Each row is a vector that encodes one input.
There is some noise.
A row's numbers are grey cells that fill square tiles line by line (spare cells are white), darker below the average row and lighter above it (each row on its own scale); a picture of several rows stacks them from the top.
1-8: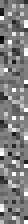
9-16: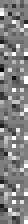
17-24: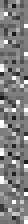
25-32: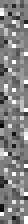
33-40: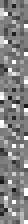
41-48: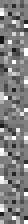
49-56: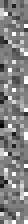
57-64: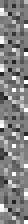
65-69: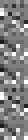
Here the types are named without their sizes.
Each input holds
a list of points on a line.
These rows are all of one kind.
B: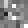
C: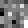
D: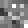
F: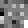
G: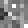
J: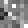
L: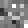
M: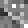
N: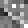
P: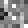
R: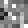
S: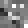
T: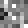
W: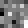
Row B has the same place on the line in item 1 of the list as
D, L and S.
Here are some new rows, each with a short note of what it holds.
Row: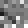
the empty list
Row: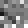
the empty list
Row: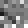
the empty list
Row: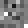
a list of one item
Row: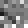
the empty list
